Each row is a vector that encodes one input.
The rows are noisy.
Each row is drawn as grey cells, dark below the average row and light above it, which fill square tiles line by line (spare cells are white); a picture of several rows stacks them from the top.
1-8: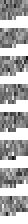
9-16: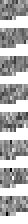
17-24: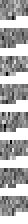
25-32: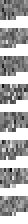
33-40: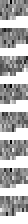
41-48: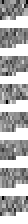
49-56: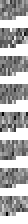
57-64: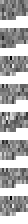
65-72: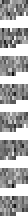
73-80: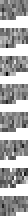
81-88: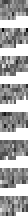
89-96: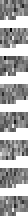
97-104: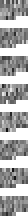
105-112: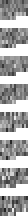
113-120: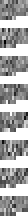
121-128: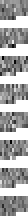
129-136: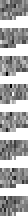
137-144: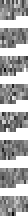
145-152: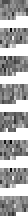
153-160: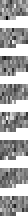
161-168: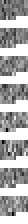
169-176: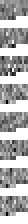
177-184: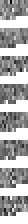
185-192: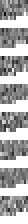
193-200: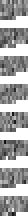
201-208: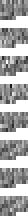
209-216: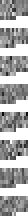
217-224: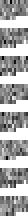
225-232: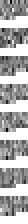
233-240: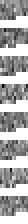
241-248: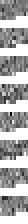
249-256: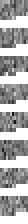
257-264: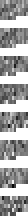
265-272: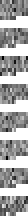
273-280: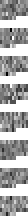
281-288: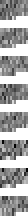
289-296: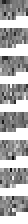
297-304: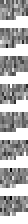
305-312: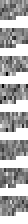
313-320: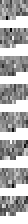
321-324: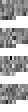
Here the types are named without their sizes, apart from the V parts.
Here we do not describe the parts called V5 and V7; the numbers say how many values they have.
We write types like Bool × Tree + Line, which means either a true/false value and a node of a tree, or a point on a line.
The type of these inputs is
(Bool × Bool × Bool + List(Line)) × V5 + V7 × V7.
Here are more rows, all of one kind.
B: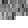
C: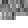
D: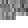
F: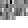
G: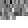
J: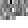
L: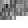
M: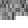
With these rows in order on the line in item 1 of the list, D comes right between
L and M.
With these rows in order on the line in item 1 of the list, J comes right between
B and C.
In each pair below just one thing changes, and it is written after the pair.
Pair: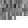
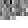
the value of V5
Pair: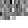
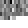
the place on the line in item 1 of the list
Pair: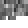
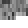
the value of V5
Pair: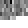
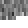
the value of V5
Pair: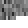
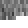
the place on the line in item 1 of the list
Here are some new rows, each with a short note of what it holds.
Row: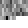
three true/false values and a value of V5
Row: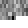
a value of V5, together with the empty list
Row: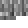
three true/false values and a value of V5
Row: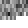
two values of V7
